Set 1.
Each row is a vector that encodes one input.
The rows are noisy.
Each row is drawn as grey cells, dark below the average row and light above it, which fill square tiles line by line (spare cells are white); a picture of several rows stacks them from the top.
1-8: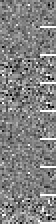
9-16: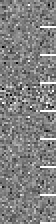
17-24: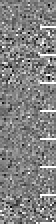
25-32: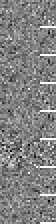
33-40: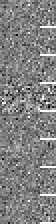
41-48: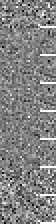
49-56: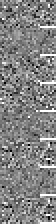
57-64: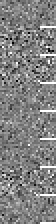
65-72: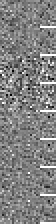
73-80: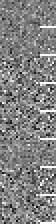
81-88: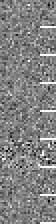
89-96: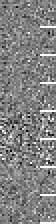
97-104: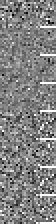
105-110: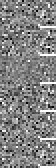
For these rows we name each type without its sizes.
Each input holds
either a point on a line, or four true/false values.
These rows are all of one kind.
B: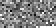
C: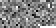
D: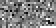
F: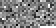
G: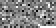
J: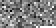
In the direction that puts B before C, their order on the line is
J, B, D, G, F, C.
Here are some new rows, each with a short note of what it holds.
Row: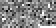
a point on a line
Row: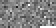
four true/false values
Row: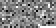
a point on a line
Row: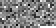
a point on a line
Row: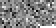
a point on a line
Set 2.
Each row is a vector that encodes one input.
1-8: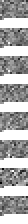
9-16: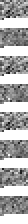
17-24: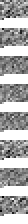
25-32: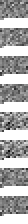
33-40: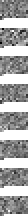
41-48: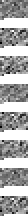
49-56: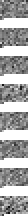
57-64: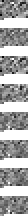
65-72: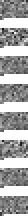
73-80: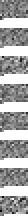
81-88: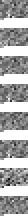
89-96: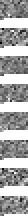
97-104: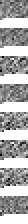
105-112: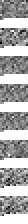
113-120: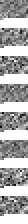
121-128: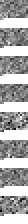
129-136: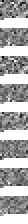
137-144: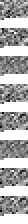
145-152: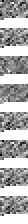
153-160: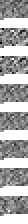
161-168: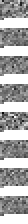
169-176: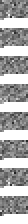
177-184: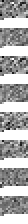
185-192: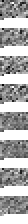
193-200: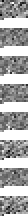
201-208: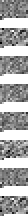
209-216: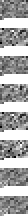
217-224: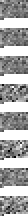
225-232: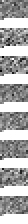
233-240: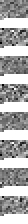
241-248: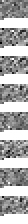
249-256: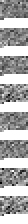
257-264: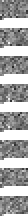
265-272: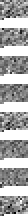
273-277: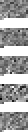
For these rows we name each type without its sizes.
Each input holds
either a point on a circle, or a point on a line.
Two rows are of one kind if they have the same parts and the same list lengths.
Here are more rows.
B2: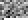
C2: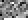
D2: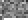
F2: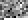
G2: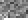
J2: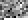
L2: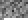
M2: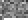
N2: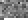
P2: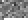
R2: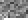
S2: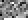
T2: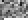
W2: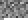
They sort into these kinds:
B2, C2, F2, J2, S2, T2
D2, G2, L2, M2, N2, P2, R2, W2

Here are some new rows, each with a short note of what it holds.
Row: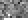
a point on a circle
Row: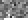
a point on a circle
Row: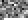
a point on a line
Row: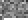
a point on a circle
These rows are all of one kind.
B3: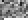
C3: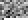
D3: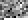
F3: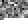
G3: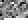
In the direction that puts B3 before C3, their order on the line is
F3, G3, B3, C3, D3.
